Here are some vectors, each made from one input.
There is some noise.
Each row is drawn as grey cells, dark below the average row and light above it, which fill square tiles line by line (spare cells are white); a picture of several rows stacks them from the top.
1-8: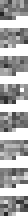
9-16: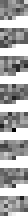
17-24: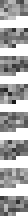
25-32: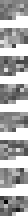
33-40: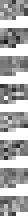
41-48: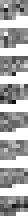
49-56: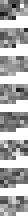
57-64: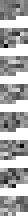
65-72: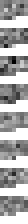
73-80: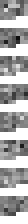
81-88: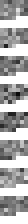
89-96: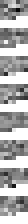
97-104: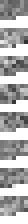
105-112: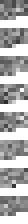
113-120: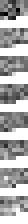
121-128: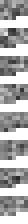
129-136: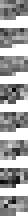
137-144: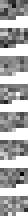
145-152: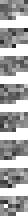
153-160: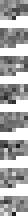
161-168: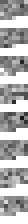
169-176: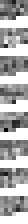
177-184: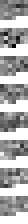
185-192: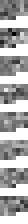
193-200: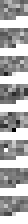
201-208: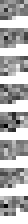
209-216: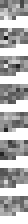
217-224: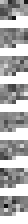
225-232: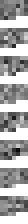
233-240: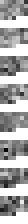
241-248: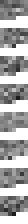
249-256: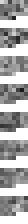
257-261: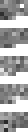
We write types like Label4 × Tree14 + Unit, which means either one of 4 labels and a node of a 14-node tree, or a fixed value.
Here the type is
Line6 × Line6 × Line6 × Line6 × (Tree7 + Unit).
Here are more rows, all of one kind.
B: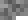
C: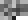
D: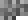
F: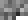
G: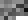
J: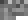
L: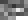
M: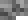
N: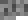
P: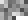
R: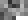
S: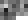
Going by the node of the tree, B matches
C, L, M and N.
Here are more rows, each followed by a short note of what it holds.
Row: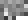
a point on each of four 6-point lines and a node of a 7-node tree
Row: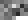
a point on each of four 6-point lines
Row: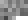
a point on each of four 6-point lines
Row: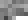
a point on each of four 6-point lines
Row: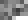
a point on each of four 6-point lines
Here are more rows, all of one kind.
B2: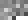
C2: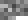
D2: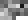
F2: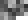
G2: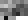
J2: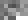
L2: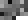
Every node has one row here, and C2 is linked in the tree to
B2, G2 and J2.
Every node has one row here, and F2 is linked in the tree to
G2.
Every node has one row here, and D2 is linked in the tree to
B2.
